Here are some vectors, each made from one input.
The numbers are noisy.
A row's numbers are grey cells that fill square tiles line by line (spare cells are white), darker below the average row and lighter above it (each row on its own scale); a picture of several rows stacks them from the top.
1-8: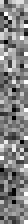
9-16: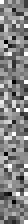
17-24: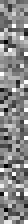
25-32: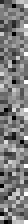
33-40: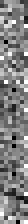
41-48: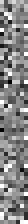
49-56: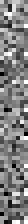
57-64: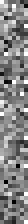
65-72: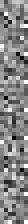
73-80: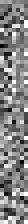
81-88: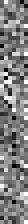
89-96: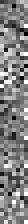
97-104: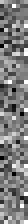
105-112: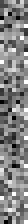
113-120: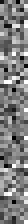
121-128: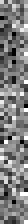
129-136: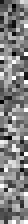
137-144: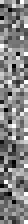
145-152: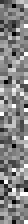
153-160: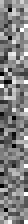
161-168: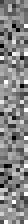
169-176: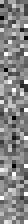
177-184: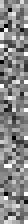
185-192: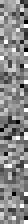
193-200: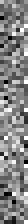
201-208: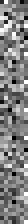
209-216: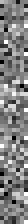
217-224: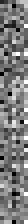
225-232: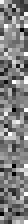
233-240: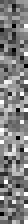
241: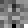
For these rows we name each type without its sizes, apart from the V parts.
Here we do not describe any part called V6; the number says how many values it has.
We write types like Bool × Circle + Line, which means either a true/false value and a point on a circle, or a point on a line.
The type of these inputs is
(Line + Tree) × List(V6).
